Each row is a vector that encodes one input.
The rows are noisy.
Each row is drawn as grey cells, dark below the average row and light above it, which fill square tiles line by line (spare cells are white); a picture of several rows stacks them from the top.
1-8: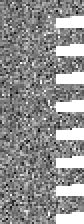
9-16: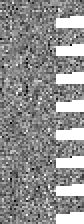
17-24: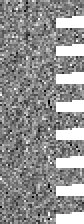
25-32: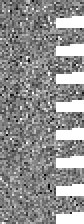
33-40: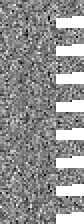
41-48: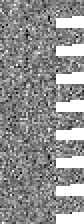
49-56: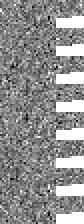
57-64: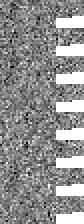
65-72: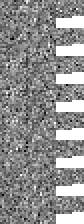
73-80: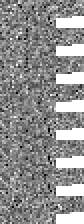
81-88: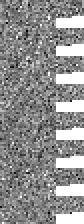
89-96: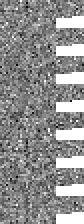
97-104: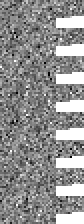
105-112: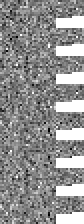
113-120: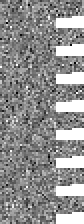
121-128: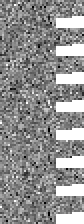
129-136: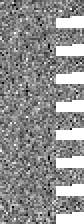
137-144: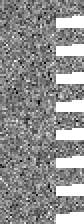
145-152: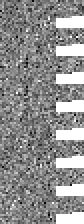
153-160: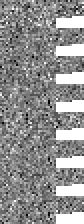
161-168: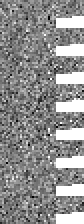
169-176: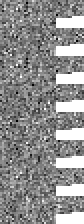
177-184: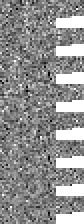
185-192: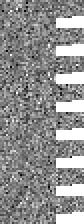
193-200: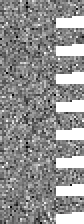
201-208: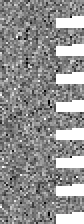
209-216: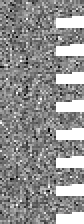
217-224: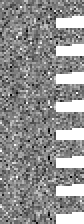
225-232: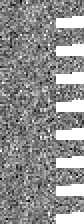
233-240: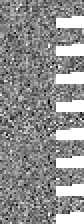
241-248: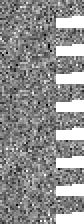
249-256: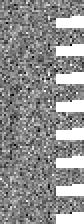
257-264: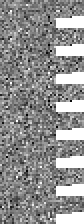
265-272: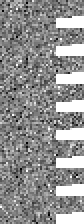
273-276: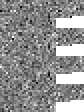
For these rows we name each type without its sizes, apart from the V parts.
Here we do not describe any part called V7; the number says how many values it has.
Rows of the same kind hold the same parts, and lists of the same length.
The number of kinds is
2.
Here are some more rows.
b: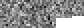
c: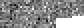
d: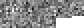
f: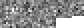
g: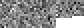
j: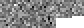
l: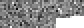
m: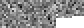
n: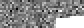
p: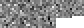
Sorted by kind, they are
b, d, f, g, j, m, p
c, l, n

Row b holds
a label and three true/false values.
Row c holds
a point on a circle, a label and a value of V7.
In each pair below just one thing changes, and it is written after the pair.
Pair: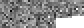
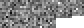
the place on the circle
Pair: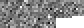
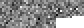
the place on the circle
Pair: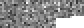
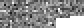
the value of V7
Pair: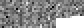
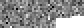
the value of V7
